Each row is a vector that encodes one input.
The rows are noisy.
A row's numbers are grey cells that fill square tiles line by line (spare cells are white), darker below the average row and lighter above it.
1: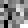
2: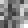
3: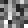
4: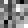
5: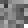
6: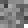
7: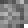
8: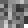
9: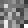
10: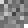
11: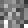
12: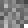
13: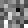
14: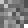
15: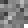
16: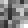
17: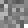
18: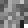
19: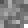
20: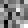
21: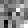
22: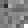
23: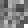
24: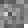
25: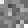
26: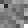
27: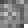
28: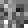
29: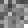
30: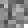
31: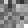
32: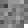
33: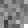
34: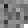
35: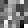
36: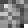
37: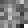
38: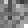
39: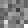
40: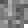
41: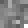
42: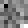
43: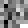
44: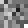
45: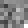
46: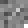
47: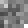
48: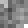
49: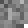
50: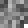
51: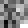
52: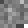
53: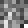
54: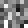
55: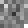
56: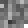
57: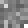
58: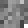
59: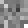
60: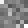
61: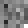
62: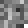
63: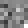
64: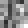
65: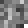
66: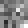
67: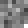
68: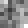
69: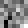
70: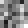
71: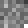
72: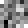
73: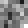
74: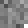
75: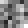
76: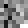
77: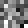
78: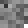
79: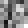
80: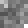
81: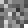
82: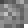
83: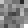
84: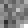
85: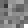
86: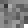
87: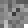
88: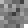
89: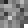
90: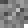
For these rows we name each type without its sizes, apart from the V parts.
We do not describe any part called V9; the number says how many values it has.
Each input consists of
either a node of a tree and a true/false value, or a value of V9.
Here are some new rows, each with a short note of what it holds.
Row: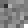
a value of V9
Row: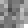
a node of a tree and a true/false value
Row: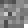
a value of V9
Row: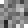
a node of a tree and a true/false value
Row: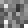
a node of a tree and a true/false value
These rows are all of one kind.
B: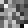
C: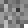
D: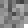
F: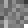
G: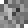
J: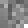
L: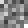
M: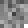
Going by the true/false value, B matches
F and J.
